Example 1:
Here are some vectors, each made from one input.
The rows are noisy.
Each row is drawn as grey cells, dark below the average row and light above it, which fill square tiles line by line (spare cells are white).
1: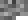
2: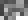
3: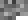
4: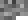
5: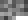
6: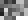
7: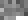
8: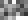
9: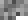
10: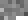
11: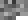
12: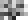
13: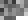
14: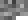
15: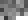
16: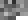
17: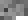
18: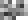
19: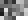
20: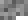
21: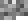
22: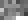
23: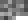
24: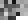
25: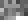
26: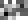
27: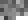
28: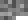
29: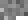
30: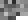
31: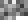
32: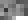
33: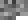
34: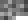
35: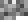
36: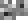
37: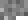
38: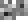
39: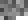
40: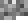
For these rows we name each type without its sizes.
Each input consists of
a point on a line.
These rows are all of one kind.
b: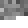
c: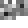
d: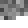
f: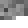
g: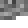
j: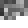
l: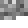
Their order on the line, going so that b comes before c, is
j, d, g, f, b, l, c.
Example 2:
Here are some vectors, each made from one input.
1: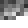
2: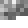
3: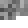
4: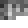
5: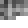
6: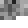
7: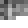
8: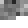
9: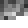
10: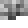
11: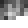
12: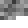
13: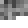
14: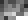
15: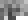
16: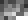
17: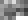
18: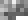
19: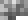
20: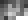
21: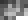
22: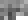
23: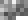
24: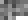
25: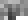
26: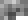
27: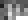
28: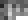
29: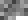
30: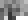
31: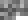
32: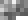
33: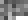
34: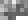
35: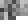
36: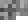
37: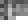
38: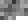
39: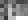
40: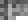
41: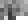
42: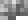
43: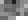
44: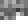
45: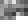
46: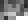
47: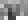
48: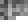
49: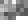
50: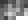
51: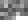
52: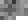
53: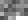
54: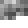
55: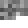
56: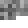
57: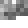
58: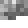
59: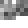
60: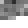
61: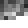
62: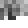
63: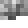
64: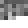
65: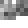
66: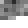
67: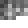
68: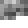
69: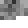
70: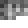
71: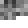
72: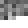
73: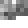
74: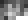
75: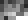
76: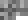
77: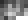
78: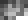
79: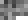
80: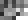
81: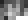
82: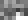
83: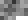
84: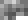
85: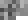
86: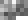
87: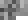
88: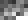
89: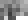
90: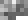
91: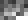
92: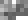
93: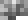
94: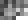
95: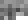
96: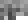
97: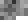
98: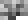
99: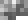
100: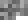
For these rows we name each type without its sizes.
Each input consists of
a point on a line.
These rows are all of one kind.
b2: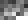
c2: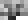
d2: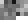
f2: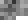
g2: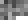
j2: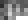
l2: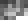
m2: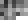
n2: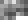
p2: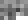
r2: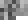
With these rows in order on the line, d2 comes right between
f2 and g2.
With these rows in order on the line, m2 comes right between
g2 and j2.
